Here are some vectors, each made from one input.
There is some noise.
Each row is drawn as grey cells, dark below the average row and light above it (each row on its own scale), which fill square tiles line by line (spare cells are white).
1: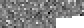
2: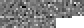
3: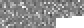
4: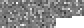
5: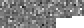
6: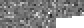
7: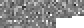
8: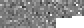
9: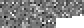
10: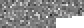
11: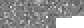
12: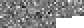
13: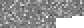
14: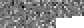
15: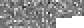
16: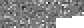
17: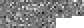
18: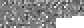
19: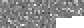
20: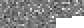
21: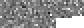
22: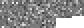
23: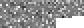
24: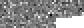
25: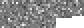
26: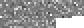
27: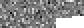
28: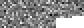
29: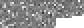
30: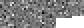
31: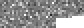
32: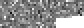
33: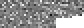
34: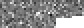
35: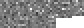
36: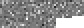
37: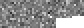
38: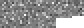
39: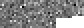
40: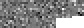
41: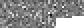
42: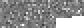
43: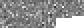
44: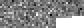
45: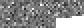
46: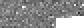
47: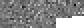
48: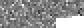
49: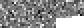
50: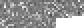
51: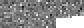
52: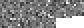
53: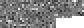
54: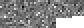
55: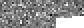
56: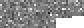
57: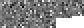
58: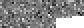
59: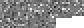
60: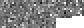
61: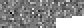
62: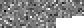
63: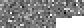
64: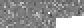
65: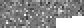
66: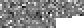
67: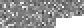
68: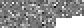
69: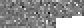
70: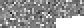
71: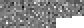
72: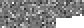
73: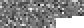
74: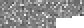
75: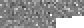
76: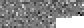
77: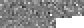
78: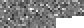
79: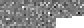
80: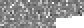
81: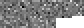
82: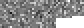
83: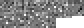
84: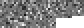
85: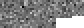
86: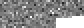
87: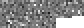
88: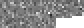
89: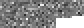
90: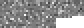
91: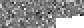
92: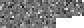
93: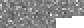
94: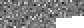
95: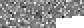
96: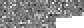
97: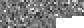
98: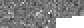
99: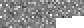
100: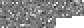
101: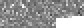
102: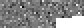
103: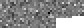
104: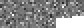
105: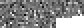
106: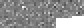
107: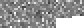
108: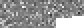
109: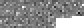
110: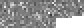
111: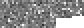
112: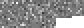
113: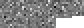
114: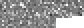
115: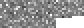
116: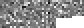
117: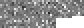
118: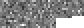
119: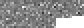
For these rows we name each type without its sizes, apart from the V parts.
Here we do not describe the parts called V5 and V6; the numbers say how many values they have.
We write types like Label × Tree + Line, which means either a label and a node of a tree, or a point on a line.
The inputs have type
Label × (Line + V6) × V5.
